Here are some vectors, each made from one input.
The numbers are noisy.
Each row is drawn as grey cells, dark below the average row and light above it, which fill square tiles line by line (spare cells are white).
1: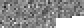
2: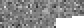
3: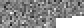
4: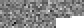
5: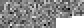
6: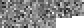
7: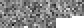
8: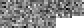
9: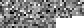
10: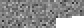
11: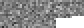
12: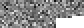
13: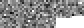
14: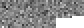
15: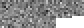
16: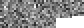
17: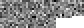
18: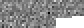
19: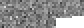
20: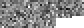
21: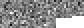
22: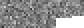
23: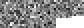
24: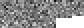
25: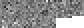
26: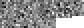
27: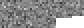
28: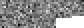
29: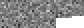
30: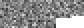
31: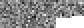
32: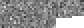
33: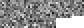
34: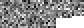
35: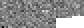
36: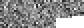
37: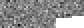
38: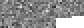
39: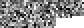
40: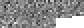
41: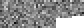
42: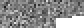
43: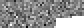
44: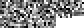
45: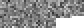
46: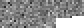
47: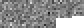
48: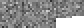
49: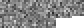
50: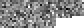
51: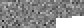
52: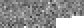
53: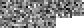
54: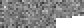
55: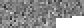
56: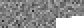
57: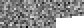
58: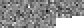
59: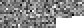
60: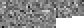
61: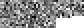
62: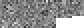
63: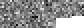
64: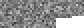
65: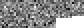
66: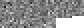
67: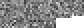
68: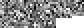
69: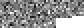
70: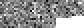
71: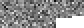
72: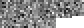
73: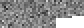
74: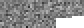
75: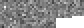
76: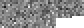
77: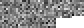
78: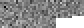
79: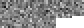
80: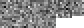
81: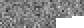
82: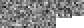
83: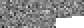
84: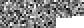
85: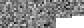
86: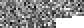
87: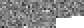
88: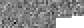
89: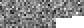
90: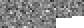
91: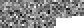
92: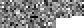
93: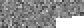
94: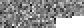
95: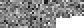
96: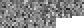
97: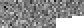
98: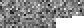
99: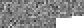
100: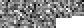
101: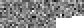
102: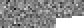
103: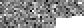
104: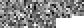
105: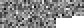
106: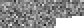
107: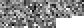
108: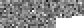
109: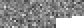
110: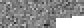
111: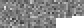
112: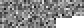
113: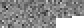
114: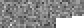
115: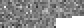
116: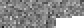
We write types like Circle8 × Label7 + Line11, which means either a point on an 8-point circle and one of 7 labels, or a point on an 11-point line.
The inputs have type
Circle6 + List2(Circle10).
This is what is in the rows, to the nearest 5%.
About 15% of them hold a point on a 6-point circle. The rest are lists of up to two points on a 10-point circle: about 5% of all rows are empty, 30% hold one and 50% two.
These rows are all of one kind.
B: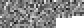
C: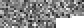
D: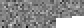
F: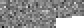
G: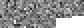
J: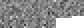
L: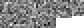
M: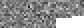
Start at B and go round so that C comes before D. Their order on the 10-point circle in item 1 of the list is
B, L, C, J, G, D, F, M.
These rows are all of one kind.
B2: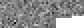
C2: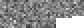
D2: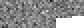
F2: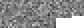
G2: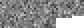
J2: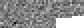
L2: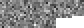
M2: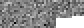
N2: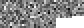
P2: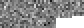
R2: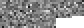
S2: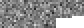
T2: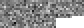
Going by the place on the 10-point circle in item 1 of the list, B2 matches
G2, L2, M2 and S2.
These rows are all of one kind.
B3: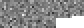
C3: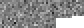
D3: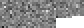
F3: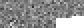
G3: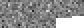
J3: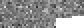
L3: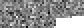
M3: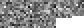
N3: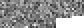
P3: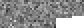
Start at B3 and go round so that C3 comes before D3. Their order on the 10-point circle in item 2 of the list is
B3, F3, C3, N3, G3, P3, L3, D3, M3, J3.
